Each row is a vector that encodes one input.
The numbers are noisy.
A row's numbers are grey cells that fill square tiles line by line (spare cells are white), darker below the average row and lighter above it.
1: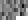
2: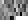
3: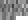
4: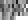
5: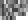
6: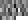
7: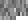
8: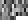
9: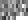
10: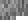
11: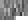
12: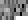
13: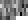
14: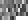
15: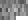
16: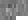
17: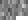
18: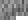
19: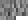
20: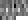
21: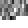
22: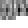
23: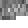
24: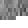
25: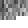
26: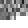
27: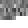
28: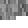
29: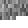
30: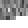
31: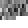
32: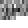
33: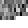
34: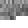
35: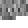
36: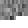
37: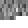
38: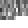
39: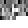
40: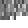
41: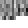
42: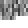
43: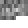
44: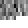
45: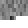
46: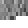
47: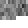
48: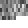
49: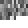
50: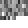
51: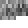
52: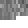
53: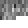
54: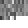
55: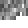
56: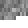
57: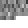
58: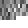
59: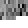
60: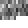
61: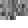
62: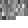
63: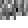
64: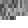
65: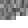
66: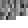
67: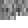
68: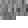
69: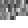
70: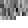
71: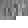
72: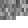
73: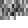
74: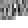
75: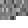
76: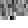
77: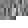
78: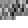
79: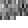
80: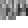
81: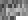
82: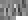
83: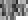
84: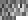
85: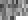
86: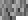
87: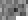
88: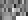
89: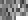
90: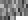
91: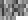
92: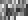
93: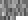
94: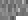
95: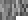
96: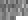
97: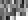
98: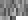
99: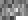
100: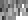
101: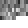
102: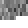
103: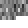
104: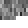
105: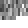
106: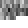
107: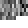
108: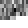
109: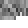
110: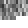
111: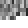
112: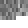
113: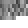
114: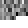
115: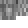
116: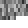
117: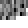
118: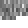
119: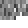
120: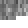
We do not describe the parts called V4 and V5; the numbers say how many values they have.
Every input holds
either a point on a 6-point line, or a true/false value and a value of V5, or a value of V4.
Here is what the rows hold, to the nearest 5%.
About 30% of them hold a point on a 6-point line. About 45% of them hold a true/false value and a value of V5. The rest hold a value of V4.
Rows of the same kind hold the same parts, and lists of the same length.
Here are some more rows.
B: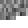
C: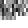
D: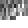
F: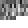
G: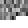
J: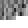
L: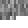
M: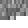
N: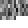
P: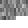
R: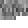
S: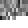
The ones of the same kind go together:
B, D, F, M, N, P
C, J, S
G, L, R

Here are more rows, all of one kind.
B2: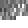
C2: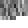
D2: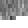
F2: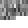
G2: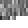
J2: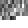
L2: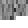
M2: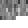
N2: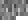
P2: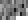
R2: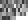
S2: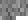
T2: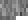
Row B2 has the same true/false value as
D2, M2 and N2.
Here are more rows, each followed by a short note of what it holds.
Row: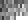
a value of V4
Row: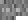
a point on a 6-point line
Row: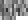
a value of V4
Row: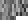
a true/false value and a value of V5
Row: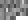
a point on a 6-point line
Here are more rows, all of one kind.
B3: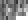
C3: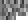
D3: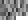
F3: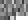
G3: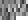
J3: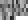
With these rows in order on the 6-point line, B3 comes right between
G3 and J3.
